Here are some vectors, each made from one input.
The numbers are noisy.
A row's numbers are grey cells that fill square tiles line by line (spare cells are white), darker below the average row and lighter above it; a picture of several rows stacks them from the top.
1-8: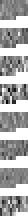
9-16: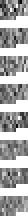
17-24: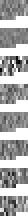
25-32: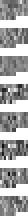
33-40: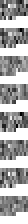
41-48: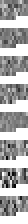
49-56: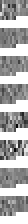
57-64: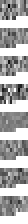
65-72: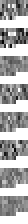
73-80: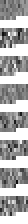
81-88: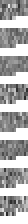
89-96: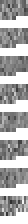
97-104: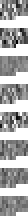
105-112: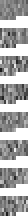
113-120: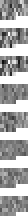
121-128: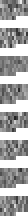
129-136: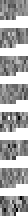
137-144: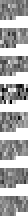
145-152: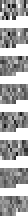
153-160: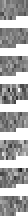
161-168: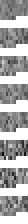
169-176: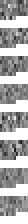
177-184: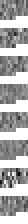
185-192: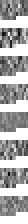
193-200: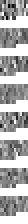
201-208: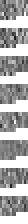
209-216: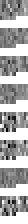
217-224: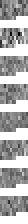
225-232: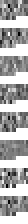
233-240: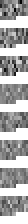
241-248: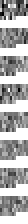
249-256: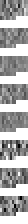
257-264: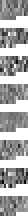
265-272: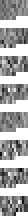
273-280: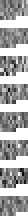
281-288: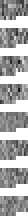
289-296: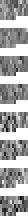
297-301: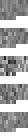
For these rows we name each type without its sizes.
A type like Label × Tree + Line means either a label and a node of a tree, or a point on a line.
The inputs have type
(Bool × Bool × Bool × Bool + List(Line)) × Circle.
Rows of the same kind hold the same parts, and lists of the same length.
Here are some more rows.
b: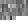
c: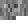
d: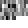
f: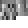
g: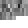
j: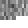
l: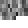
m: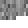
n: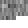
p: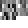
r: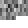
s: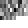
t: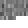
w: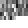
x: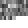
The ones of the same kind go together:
b, p, s
c, d, r, w
f, g, j, l, m
n
t, x

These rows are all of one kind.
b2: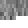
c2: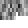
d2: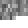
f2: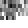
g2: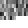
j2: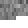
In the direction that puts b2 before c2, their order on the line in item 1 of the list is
g2, j2, f2, d2, b2, c2.
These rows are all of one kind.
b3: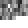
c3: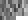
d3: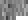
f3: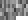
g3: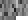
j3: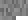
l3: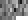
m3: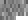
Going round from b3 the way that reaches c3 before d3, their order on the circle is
b3, g3, c3, j3, m3, f3, d3, l3.
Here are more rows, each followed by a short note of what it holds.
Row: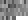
a point on a circle, together with the empty list
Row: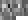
a point on a circle, together with a list of three items
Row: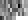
a point on a circle, together with the empty list
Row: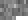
a point on a circle, together with the empty list
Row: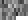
a point on a circle and four true/false values
